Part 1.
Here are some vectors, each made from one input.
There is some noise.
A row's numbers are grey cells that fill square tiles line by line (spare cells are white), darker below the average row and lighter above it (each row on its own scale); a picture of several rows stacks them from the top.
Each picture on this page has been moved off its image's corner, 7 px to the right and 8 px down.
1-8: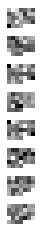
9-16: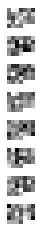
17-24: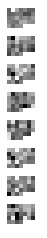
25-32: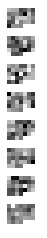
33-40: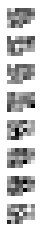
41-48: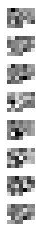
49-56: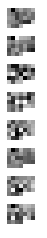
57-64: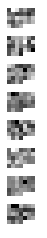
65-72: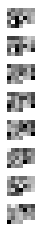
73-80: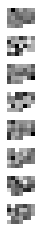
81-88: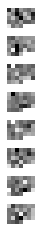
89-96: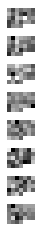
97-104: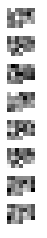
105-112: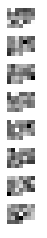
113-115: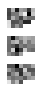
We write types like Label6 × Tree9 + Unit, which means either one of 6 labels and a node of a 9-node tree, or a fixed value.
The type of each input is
(Bool × Bool × Bool × Bool + Unit) × Line9.
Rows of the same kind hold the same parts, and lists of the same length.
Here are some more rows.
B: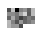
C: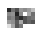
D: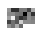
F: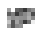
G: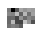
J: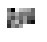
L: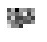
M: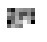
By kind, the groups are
B, C, D, F, J, L, M
G

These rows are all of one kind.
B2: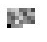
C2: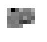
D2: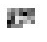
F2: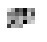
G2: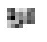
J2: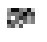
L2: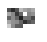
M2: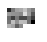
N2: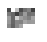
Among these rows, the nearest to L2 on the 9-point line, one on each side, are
J2 and M2.
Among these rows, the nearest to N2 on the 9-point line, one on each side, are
B2 and D2.
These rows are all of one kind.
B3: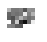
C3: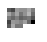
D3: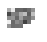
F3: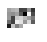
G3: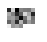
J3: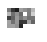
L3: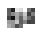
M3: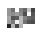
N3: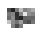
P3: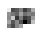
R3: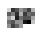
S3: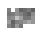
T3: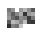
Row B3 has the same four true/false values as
J3 and N3.
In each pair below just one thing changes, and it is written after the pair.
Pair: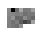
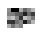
one of the four true/false values
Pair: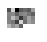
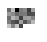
the place on the 9-point line
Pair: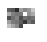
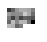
one of the four true/false values
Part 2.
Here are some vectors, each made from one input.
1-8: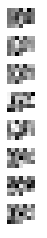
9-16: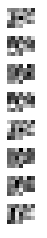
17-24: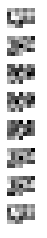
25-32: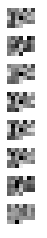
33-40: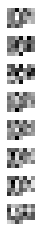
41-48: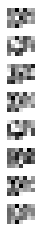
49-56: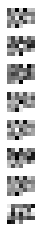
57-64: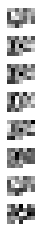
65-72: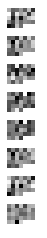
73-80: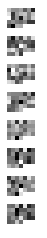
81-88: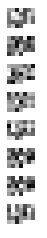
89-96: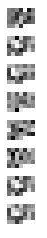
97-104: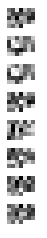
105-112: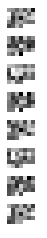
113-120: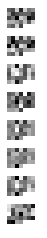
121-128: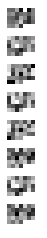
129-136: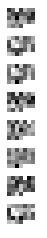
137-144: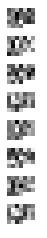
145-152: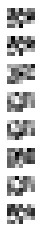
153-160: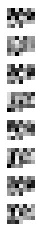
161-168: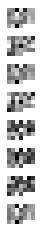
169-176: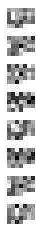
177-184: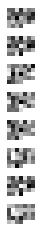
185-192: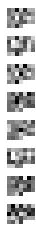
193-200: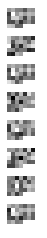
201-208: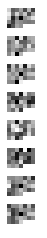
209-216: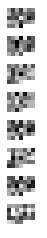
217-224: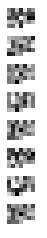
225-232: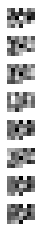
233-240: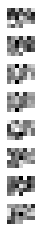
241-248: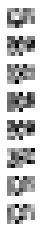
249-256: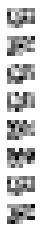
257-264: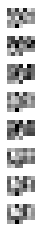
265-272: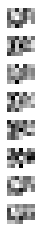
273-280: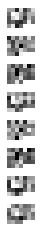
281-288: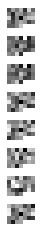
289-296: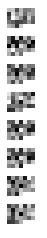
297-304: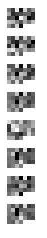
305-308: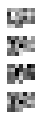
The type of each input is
Line7 + Line9.
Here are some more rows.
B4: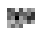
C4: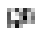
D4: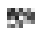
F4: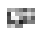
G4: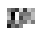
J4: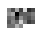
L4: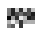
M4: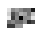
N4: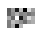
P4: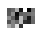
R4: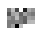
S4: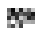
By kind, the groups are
B4, D4, J4, L4, P4, S4
C4, F4, G4, M4, N4, R4

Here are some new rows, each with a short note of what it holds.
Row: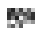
a point on a 7-point line
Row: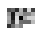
a point on a 9-point line
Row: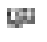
a point on a 9-point line
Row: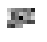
a point on a 9-point line
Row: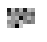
a point on a 9-point line
